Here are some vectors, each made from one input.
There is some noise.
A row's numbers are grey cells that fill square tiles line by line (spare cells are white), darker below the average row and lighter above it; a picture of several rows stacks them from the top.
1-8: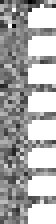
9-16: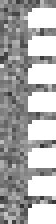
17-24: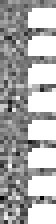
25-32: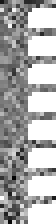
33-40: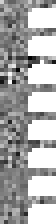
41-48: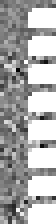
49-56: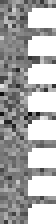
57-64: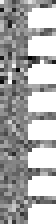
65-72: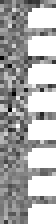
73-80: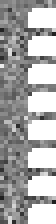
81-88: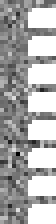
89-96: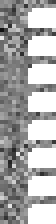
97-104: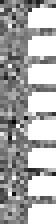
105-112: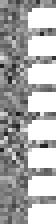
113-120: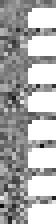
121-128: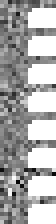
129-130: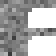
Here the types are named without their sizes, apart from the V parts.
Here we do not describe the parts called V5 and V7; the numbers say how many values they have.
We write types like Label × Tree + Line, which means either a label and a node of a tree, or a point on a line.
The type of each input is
(Bool × Circle × V5 + Unit) × V7.
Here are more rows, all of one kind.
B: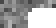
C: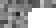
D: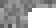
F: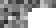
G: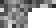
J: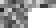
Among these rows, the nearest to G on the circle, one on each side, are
C and D.
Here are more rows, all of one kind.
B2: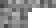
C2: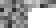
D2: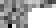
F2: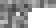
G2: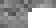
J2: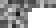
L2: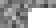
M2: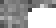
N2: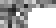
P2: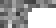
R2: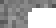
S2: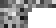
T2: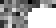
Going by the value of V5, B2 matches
G2 and P2.
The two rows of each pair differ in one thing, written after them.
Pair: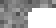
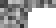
the true/false value
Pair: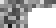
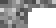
the true/false value
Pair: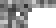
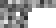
the place on the circle
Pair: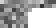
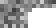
the value of V5
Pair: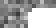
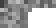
the value of V5
